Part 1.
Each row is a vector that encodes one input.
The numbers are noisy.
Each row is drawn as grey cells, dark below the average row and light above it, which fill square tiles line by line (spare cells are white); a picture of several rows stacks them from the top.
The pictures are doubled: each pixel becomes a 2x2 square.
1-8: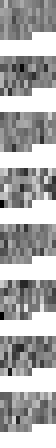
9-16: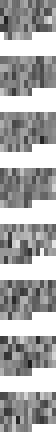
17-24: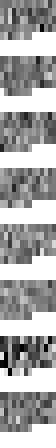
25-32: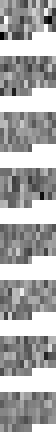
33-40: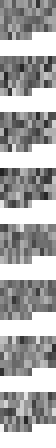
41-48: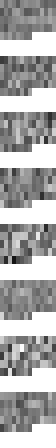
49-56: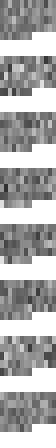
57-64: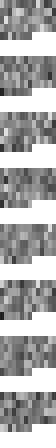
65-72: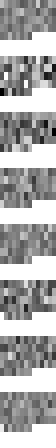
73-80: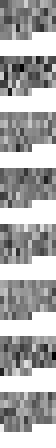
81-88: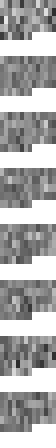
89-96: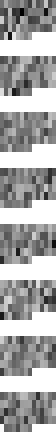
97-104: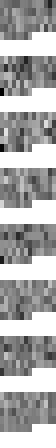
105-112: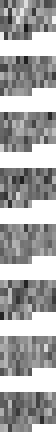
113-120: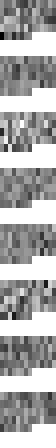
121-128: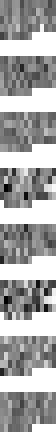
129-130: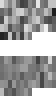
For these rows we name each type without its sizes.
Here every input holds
a list of points on a line.
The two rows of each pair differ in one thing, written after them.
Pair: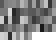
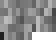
the place on the line in item 1 of the list
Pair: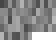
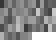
the place on the line in item 2 of the list
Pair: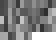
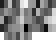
the place on the line in item 2 of the list
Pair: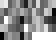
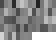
the place on the line in item 1 of the list
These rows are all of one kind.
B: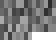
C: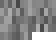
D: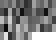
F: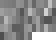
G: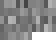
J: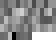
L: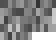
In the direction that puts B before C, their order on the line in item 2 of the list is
G, L, F, B, C, J, D.
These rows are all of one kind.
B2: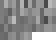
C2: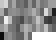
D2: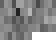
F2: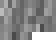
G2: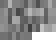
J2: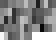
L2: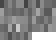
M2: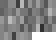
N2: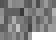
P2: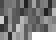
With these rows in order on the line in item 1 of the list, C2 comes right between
D2 and F2.
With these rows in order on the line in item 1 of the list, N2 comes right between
G2 and L2.
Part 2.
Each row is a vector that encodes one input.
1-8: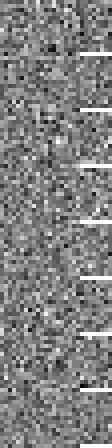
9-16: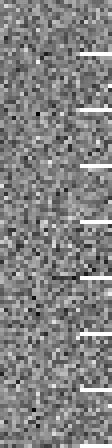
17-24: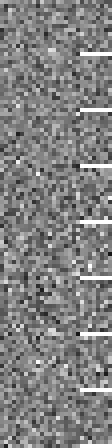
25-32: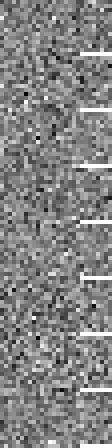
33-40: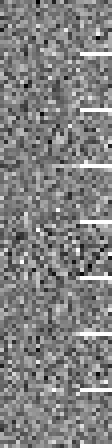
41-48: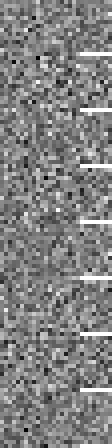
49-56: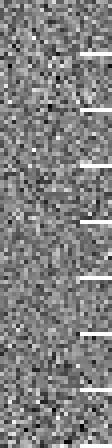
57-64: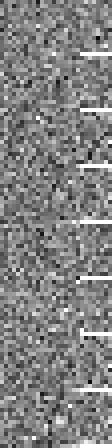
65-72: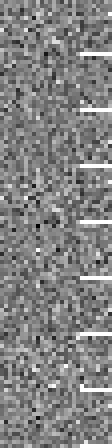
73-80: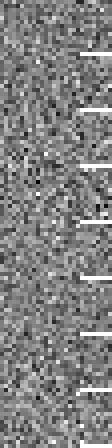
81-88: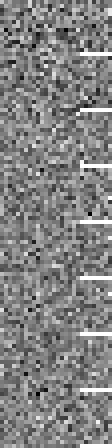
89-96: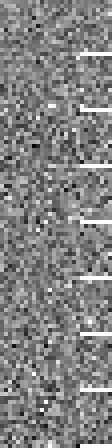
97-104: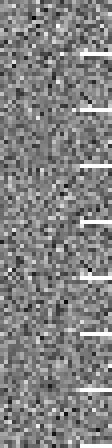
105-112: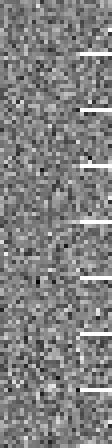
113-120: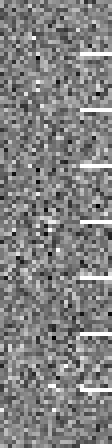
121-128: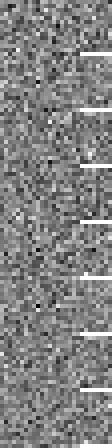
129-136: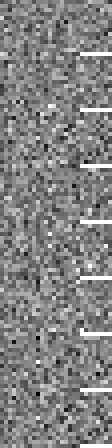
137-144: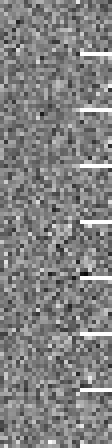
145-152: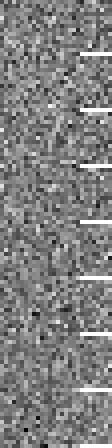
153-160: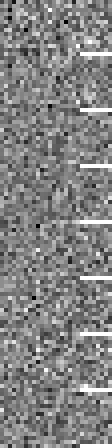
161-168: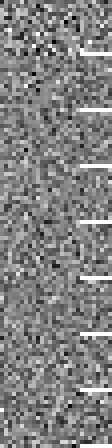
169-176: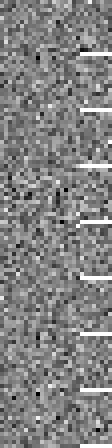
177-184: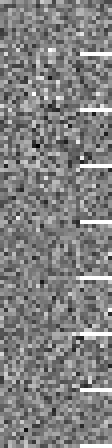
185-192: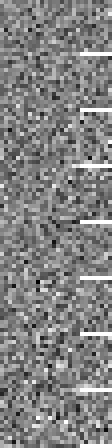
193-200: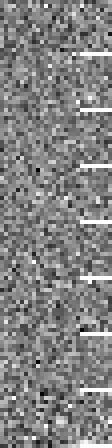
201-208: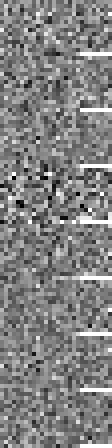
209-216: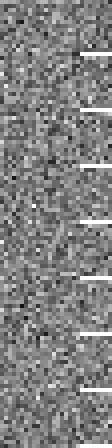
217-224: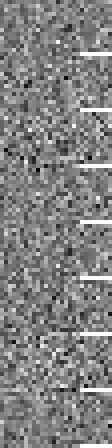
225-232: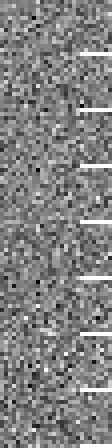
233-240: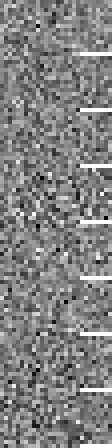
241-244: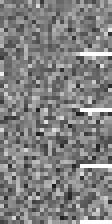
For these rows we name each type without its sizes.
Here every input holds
either a point on a line, or a node of a tree.
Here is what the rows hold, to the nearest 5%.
About 50% of them hold a point on a line. The rest hold a node of a tree.
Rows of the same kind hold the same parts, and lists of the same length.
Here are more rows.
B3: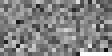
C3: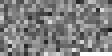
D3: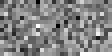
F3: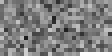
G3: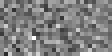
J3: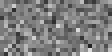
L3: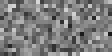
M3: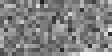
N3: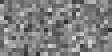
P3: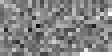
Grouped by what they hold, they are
B3, C3, D3, N3
F3, G3, J3, L3, M3, P3

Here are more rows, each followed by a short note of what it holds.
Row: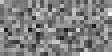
a node of a tree
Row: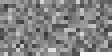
a point on a line
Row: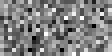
a node of a tree
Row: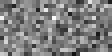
a point on a line
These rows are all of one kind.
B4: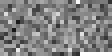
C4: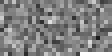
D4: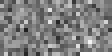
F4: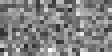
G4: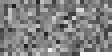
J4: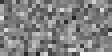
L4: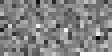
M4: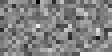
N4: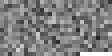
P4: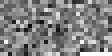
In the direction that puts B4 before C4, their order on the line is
L4, M4, G4, F4, B4, N4, C4, J4, P4, D4.
